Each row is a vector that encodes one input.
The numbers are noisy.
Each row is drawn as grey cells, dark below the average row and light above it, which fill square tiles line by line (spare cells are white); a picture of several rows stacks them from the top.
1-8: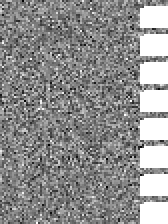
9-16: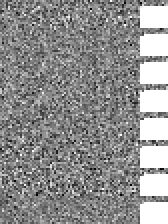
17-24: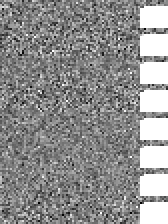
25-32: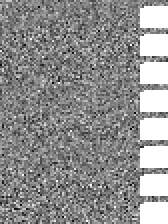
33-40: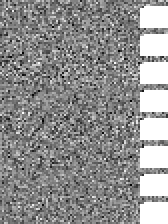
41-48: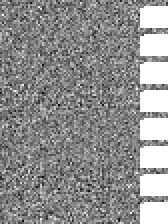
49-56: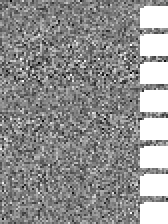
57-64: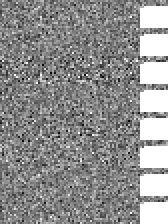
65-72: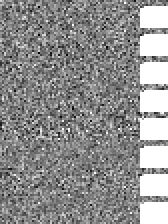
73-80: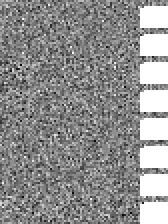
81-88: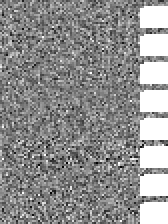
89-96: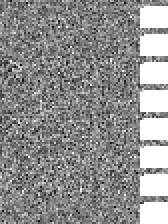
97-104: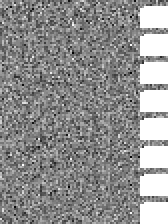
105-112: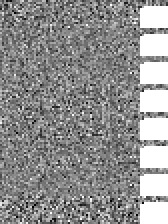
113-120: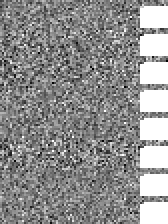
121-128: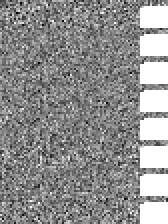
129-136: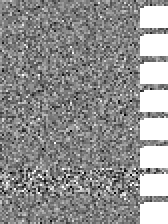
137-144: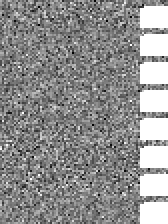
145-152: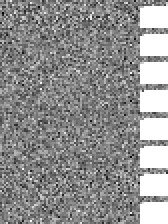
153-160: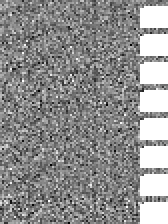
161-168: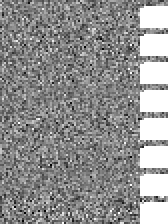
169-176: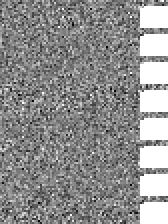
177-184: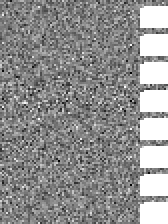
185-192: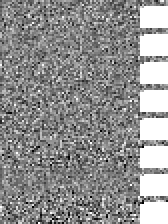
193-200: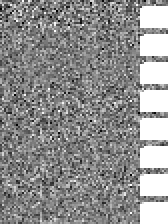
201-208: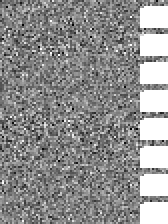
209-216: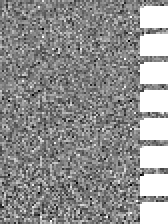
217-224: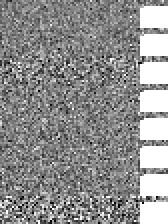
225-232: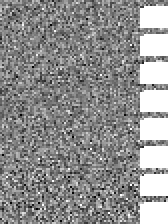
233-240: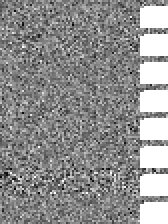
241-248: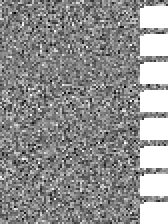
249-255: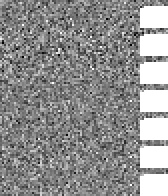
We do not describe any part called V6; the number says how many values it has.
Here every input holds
either a point on an 8-point circle, a true/false value and a value of V6, or a point on an 11-point circle and a point on an 8-point line.
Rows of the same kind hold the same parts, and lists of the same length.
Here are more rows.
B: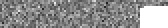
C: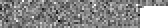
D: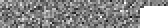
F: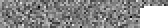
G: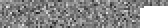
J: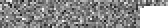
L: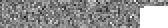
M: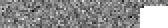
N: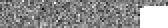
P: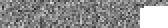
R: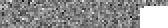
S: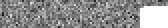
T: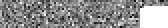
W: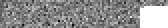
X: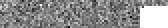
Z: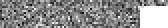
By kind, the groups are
B, C, L, N, W, Z
D, F, G, J, M, P, R, S, T, X

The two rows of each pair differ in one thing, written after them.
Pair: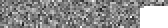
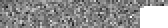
the true/false value
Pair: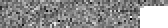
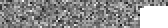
the true/false value
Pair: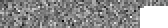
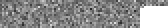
the place on the 8-point circle
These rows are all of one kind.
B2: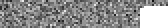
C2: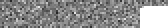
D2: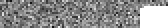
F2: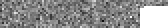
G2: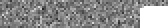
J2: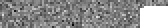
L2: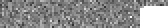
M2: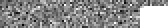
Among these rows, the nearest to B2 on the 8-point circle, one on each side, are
G2 and J2.
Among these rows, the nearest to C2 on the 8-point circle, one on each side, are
L2 and M2.
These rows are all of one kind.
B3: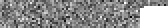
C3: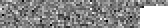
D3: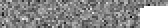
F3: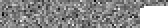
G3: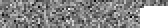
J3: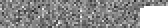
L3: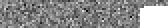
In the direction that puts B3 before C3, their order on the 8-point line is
J3, B3, F3, G3, C3, D3, L3.
